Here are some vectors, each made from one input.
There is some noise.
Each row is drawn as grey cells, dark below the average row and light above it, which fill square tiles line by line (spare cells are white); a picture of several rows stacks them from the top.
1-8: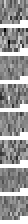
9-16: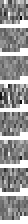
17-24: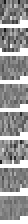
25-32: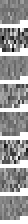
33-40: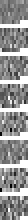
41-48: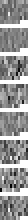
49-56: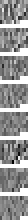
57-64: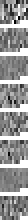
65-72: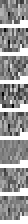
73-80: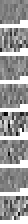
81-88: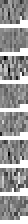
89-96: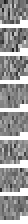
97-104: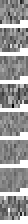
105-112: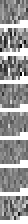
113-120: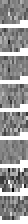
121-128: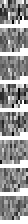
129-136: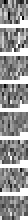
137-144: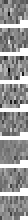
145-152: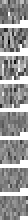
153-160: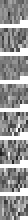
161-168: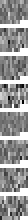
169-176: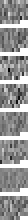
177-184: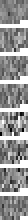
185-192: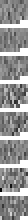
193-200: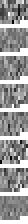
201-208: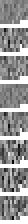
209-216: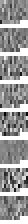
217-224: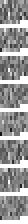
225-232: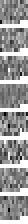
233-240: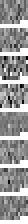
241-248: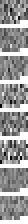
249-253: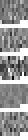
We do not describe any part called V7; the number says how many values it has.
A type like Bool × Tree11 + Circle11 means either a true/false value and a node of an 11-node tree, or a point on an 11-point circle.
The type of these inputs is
List3(Bool × V7).
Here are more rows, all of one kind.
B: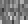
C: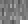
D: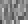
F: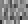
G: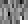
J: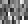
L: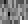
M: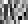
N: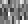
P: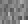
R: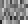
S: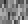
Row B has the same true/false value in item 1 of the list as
C, G, M and N.
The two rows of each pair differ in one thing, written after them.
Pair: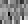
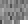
the true/false value in item 1 of the list
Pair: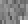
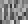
the true/false value in item 1 of the list
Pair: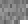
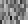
the true/false value in item 1 of the list
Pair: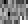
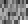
the value of V7 in item 1 of the list
